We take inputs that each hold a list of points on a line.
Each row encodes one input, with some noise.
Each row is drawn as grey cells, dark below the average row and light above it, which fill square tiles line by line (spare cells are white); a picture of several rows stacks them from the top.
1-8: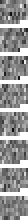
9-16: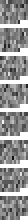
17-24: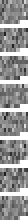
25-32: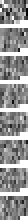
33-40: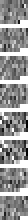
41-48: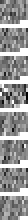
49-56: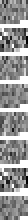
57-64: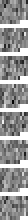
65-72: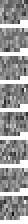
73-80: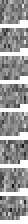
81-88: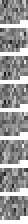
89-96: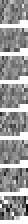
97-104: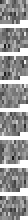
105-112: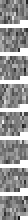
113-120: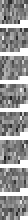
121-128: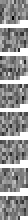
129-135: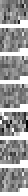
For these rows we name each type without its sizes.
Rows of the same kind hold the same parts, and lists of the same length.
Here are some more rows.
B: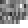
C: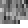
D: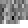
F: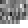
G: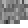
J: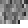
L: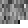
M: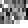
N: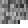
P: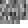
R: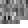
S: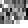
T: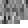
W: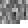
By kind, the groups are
B, D, F, G, P, W
C, J, L, N, R, T
M, S

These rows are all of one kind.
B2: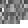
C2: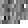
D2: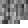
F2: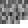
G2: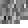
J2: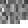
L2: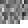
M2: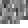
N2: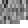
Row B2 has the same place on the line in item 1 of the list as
J2 and L2.
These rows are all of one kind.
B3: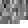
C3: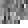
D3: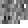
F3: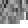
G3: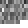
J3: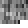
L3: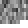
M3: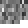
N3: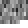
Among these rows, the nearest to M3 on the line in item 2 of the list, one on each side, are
F3 and J3.
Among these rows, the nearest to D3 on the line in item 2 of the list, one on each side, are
G3 and L3.
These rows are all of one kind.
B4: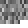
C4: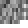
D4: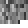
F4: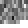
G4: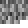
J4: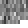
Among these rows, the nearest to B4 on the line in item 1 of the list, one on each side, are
D4 and G4.
